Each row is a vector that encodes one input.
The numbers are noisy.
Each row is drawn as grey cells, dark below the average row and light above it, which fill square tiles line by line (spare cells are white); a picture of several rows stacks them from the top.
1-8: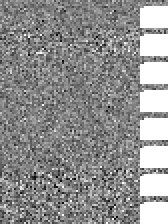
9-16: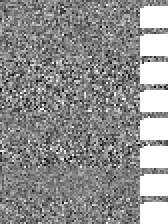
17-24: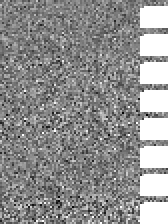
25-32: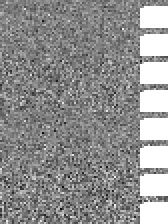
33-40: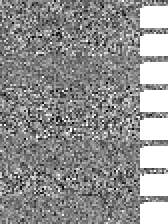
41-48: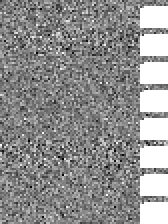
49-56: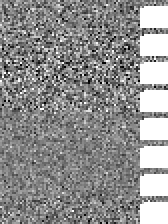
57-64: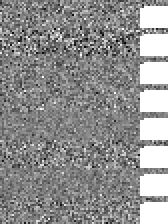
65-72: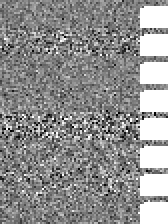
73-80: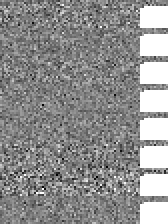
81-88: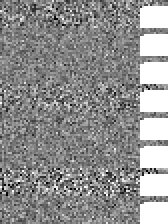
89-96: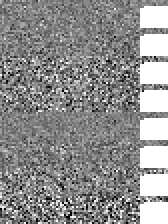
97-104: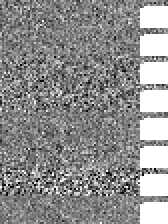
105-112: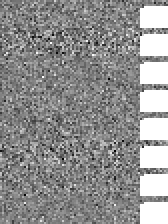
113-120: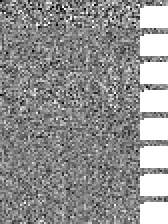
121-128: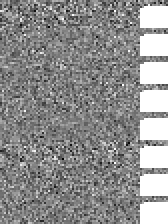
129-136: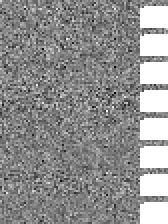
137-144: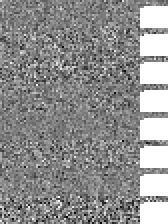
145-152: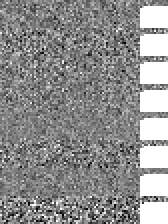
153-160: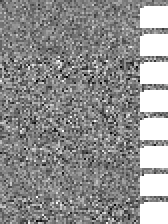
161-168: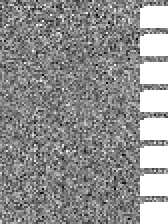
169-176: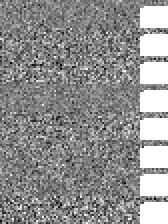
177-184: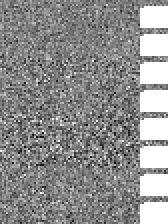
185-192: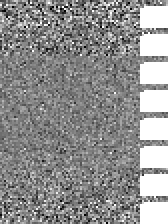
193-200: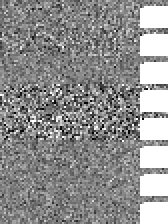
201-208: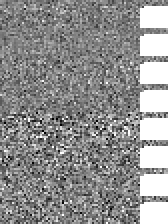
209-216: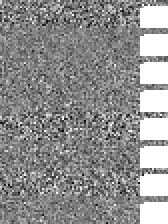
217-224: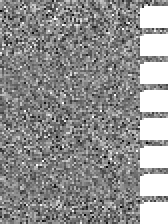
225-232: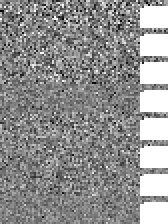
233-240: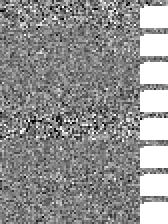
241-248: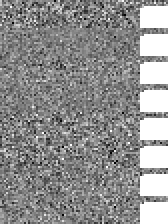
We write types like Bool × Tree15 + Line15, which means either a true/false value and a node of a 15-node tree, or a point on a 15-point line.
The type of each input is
Bool × Bool × Bool × Label7.
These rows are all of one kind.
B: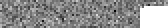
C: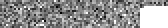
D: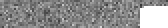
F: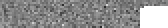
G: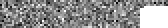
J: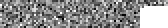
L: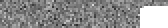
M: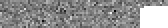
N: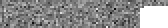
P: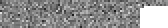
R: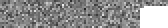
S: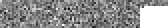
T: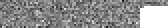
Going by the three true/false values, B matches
M and P.
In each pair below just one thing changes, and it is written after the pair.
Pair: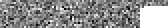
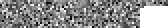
one of the three true/false values
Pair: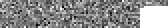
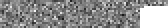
one of the three true/false values
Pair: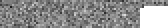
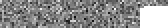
one of the three true/false values
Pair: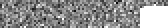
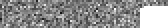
one of the three true/false values
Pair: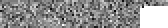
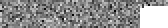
one of the three true/false values
